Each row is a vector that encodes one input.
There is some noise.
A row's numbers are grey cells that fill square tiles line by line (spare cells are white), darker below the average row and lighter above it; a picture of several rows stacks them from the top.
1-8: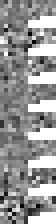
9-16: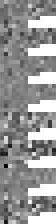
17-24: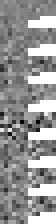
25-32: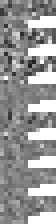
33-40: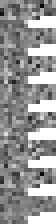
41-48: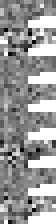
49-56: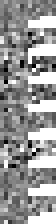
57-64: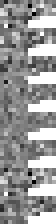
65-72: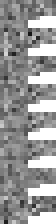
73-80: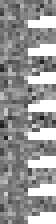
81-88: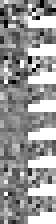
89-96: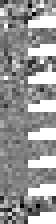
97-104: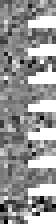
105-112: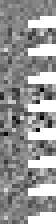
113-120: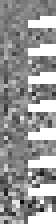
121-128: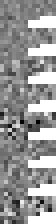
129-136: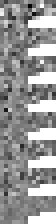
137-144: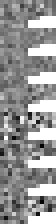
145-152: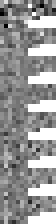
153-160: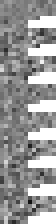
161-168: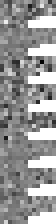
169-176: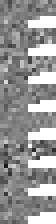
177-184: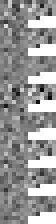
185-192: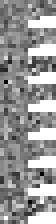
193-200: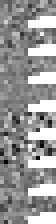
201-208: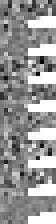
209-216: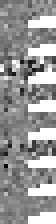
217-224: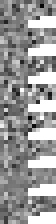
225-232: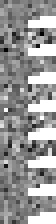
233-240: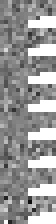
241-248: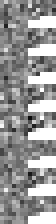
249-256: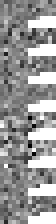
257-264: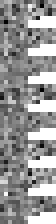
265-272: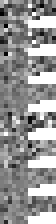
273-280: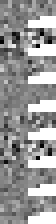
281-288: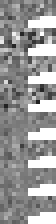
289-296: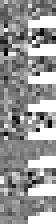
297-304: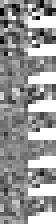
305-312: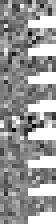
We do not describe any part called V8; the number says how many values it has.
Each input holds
a list of up to two items, each a true/false value and a value of V8.
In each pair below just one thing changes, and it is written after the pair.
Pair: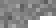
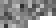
the value of V8 in item 2 of the list
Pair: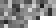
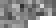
the value of V8 in item 2 of the list
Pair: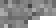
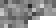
the true/false value in item 2 of the list
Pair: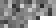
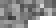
the true/false value in item 2 of the list
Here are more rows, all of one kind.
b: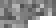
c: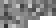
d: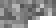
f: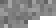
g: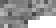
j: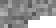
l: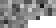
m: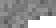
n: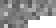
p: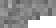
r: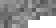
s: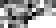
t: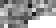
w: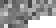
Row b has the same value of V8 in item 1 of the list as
d, l and r.
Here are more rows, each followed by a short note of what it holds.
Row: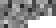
a list of one item
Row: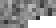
a list of two items
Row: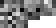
the empty list
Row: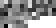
a list of one item
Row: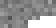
a list of two items
